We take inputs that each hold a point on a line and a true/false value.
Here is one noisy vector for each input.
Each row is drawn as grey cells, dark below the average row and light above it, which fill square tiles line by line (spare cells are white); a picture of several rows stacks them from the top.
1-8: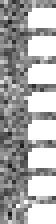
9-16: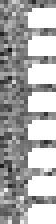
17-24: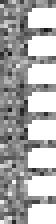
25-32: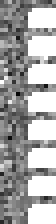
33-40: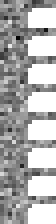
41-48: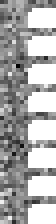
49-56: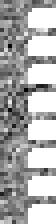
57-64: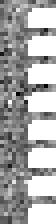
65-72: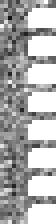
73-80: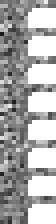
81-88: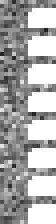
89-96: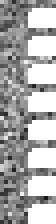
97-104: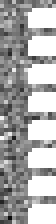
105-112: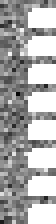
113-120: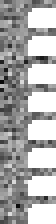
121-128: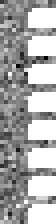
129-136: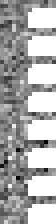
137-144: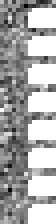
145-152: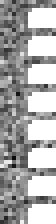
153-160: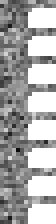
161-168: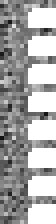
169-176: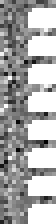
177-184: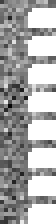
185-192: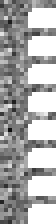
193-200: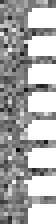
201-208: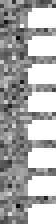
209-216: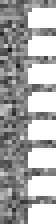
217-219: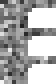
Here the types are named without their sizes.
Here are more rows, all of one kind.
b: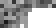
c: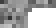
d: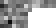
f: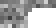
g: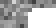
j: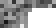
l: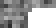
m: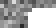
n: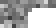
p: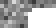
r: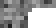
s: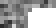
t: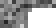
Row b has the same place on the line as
f, j, n and t.
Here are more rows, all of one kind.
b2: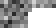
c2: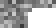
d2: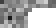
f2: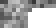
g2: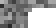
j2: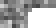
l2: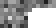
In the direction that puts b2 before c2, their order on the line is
g2, j2, b2, d2, f2, l2, c2.
